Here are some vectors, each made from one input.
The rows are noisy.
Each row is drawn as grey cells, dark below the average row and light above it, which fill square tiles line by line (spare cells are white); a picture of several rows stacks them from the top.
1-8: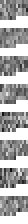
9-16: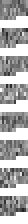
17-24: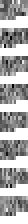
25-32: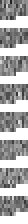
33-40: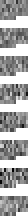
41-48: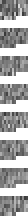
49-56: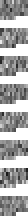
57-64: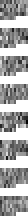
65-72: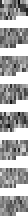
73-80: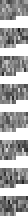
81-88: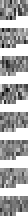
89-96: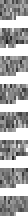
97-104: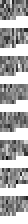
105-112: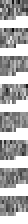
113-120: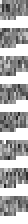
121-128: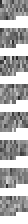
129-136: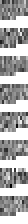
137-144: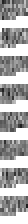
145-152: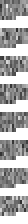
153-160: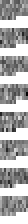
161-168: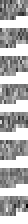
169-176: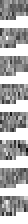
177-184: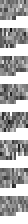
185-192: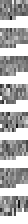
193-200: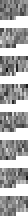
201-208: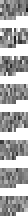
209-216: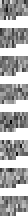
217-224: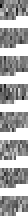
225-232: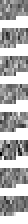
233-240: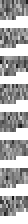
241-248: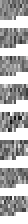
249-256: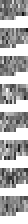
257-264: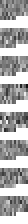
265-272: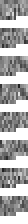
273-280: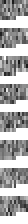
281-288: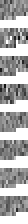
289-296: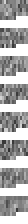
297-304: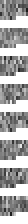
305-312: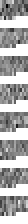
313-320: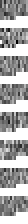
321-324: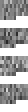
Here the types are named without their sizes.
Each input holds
either a point on a circle and a true/false value, or a node of a tree.
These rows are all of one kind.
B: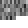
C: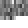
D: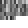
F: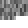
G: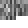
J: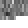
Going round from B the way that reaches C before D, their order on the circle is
B, J, G, C, D, F.
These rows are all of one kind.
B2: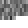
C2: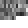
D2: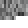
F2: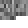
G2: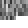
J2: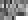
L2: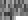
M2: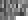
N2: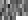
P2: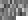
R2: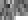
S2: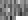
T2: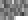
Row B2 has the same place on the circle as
M2 and T2.
